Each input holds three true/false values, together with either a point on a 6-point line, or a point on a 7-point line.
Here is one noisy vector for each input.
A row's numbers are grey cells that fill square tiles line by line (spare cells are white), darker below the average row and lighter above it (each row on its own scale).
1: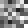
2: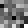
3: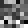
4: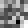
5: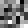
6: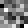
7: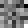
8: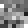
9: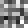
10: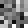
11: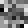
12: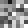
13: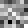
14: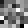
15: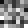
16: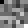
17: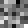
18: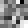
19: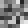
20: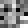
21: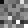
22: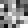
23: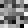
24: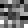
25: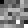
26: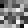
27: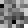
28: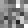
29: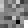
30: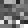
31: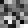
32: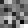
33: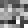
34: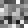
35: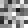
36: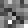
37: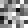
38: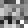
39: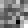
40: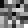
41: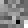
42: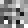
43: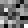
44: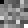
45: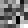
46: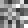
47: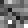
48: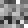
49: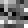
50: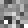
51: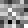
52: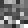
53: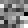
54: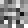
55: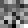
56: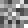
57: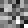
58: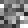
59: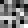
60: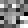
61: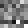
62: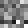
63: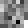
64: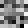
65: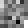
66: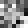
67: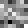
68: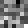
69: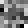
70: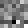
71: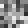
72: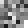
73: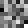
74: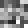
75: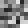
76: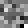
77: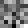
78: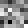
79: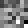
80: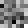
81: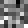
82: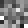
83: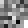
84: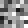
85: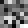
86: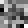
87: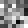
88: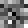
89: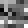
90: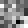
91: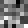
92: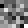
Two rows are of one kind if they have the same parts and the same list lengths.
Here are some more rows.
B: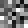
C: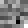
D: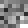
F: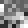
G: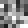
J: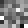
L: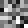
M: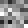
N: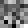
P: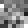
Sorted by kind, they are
B, J, L, N
C, D, F, G, M, P

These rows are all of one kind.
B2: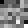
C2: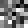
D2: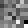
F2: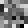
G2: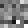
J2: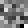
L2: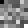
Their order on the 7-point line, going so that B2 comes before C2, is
J2, F2, D2, B2, L2, C2, G2.
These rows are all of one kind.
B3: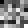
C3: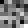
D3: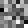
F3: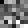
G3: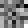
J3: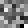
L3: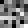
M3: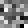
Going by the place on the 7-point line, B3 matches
C3 and L3.
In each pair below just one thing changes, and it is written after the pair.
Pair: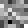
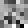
one of the three true/false values
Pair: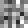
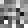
the place on the 6-point line
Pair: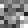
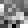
one of the three true/false values
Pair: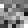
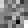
one of the three true/false values
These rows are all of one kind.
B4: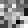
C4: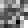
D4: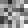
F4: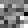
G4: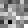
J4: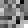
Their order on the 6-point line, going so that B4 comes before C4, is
G4, B4, F4, C4, D4, J4.
